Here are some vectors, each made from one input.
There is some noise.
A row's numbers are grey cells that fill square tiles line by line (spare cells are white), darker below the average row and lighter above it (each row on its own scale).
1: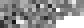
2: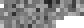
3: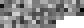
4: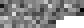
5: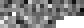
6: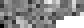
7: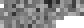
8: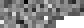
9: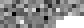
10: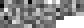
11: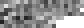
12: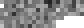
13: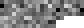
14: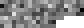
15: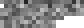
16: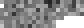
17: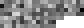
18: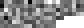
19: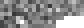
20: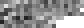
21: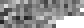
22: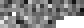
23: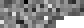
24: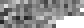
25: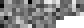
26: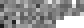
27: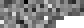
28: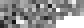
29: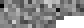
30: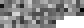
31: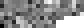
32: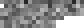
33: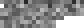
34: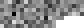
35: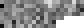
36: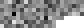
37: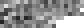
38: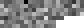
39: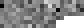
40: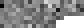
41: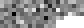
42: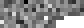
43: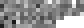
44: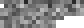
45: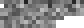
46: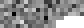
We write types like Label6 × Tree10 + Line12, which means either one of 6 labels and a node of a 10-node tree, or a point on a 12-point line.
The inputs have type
List2(Line5).
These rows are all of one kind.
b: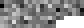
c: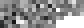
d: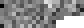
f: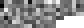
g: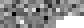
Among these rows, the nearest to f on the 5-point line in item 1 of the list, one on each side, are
c and d.
